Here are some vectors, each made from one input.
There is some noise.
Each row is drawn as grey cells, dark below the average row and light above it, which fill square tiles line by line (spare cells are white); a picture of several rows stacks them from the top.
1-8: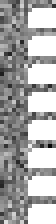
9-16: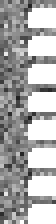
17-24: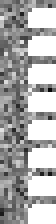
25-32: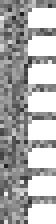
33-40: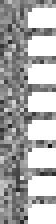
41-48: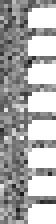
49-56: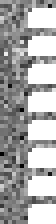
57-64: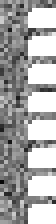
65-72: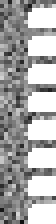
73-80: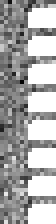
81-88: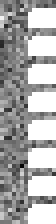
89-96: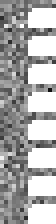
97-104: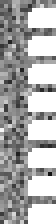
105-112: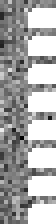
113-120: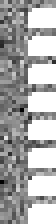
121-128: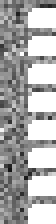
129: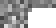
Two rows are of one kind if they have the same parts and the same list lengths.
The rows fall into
2 kinds.
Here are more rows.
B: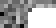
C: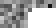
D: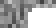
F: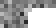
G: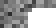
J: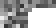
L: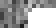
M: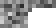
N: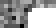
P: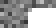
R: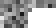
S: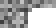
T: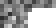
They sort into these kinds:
B, F, J, L, N, P, R, S
C, D, G, M, T

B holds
a point on a 10-point circle, a point on an 8-point line and a true/false value.
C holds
a point on an 8-point line and a true/false value.
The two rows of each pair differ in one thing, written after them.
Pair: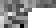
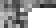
the true/false value
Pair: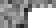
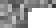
the true/false value
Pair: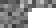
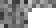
the place on the 8-point line
